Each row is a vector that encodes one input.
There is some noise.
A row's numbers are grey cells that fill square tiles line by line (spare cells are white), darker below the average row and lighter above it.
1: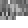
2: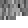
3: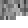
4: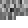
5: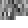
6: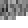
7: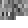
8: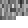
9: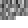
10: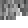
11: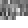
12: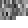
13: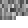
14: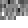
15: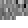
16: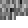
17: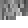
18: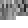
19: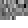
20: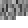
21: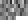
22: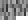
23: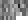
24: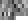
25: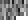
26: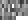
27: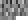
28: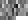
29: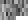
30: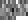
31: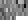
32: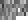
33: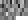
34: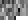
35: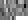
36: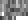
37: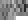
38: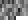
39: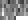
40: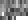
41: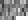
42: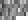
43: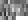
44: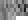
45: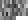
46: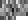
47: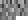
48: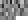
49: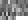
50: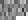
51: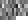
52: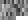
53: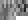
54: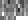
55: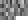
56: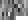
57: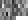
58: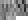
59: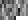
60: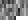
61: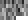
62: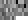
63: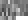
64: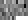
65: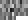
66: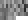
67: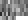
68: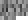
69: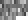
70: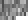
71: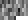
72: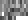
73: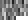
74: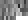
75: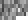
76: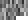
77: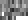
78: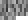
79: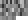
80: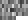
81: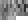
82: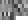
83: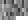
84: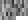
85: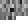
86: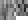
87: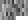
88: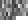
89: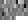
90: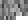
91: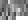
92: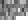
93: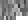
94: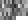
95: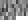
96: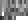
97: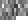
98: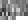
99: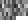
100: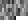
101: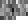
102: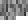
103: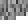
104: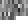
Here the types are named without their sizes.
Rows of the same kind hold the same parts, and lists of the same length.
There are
2 kinds of row.
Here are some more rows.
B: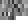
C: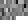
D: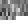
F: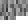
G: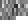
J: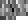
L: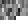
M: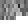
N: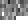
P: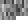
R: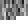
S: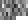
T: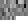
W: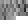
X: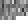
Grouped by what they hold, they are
B, G, J, L, N, P, R, S
C, D, F, M, T, W, X

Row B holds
a point on a circle.
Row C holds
a label.
